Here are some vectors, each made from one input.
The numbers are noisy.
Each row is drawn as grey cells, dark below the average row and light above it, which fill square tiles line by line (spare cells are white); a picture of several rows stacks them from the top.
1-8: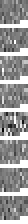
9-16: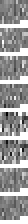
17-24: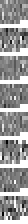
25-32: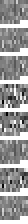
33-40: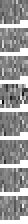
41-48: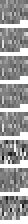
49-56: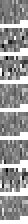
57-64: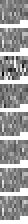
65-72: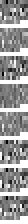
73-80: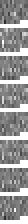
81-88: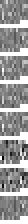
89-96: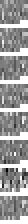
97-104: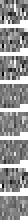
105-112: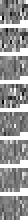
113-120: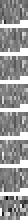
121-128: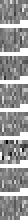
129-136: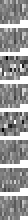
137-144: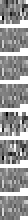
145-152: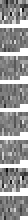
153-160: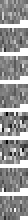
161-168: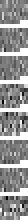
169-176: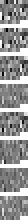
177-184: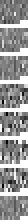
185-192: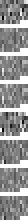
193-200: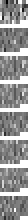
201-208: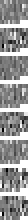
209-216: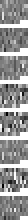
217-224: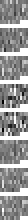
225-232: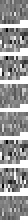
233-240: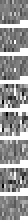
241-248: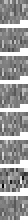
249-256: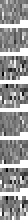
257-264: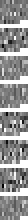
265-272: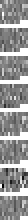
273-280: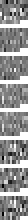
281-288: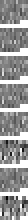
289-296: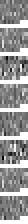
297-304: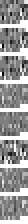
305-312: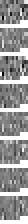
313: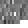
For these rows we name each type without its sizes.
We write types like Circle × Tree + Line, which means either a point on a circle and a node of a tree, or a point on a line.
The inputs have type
Bool × Bool × Bool + List(Line).
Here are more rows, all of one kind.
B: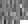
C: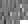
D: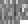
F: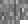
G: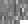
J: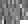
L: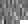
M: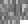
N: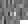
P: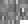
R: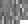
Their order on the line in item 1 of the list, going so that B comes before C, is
N, L, J, B, C, R, G, F, P, M, D.
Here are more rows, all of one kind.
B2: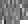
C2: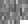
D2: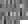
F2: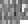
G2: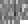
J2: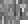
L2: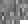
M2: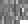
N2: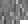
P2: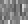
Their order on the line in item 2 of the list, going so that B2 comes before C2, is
J2, B2, F2, M2, G2, N2, L2, C2, P2, D2.
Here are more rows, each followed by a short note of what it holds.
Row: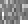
a list of one item
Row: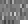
a list of one item
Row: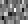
the empty list
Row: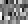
three true/false values
